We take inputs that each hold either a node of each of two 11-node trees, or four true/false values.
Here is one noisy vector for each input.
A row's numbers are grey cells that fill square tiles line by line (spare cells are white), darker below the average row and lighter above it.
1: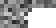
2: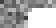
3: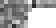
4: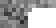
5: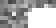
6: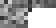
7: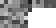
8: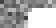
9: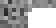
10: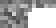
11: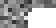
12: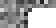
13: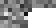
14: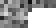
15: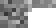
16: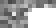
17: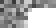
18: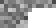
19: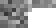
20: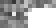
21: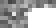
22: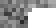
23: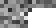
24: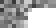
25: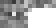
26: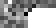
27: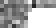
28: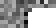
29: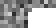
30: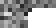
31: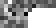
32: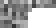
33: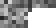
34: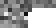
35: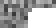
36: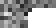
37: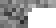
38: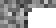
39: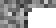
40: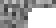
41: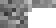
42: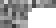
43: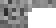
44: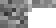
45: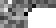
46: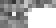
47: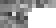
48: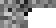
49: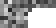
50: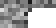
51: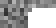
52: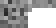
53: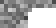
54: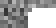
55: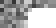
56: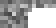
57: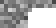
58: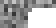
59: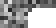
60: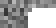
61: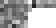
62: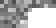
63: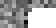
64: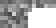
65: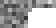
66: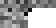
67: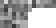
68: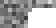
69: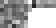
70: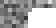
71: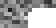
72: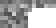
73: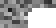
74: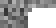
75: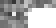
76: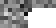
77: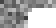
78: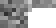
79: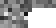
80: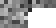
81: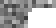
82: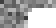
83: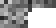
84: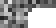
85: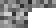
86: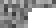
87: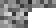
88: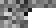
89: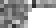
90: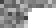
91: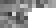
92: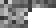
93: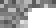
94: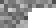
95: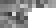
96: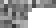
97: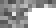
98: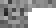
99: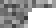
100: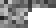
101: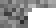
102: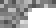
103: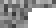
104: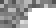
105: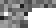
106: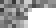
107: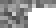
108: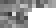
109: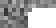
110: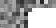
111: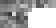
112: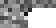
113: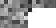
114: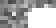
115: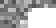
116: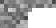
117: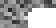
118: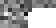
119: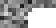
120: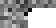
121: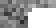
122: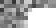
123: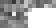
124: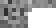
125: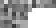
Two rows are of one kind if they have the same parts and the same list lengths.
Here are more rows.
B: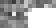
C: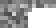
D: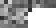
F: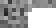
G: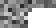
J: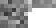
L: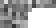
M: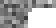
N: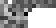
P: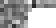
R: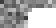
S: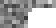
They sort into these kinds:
B, C, F, J, L, M, P, R, S
D, G, N

